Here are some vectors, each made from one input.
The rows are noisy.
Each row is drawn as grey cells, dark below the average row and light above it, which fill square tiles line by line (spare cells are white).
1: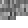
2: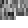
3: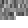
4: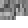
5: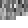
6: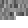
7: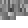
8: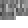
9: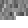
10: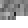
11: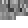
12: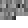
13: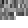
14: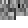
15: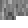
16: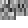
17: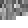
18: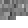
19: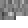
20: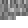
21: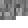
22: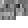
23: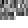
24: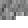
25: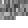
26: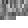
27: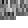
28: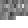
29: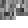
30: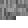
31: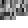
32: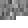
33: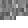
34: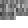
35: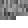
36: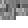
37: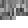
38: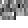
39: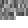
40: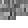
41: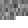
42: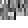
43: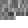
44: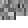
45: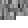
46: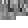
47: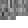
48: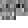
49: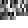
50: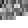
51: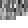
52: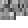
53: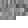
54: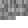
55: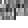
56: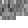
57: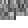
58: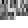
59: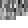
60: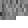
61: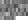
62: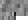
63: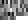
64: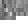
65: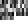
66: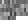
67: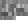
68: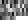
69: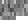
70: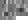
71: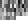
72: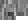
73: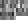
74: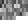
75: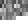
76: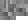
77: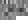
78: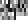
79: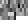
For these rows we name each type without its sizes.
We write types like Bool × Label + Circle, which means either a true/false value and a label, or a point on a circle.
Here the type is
List(Line).
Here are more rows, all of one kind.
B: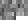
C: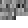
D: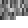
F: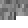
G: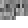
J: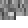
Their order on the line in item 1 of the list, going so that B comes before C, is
J, B, F, D, G, C.
